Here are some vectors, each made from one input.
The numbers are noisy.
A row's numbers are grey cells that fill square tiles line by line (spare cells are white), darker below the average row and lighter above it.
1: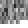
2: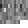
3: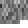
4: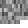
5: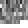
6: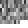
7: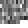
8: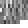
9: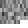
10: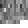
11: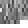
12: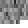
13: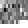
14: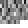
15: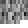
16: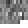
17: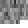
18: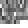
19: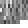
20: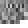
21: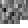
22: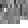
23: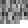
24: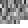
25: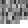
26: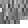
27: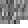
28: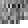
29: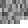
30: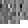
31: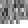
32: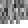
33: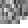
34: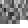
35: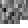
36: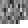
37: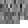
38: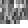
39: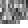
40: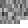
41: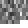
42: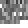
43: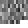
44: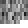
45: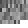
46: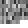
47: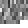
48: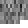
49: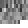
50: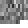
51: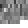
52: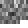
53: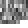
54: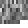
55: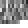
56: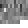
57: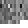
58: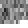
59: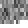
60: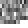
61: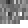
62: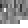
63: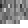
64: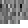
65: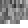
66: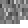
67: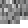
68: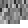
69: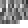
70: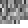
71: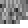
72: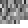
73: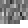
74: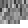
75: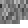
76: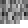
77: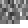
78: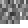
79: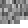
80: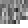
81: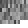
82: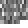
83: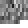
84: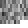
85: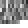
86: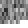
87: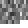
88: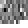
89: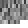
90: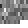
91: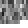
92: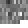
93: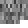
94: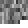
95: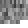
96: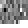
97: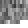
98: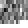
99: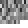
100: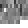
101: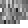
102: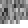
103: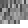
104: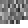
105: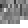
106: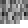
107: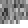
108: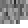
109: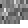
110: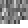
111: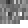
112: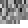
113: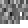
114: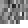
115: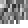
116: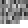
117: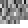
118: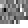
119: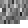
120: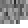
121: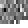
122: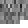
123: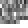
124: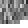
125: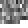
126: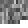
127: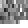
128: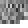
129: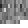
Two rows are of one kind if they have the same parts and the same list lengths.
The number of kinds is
2.
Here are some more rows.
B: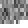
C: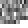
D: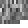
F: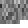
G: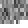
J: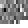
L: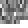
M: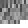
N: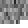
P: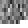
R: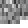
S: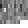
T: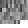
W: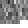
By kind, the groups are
B, G, M, N, R, S, T
C, D, F, J, L, P, W

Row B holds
a point on a 5-point line and a node of an 8-node tree.
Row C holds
a node of each of two 8-node trees.
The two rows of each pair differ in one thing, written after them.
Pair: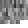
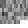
the node of the tree
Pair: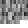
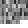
the place on the 5-point line
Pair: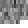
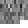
the node of the tree
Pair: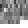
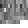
the place on the 5-point line
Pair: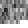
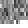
the place on the 5-point line
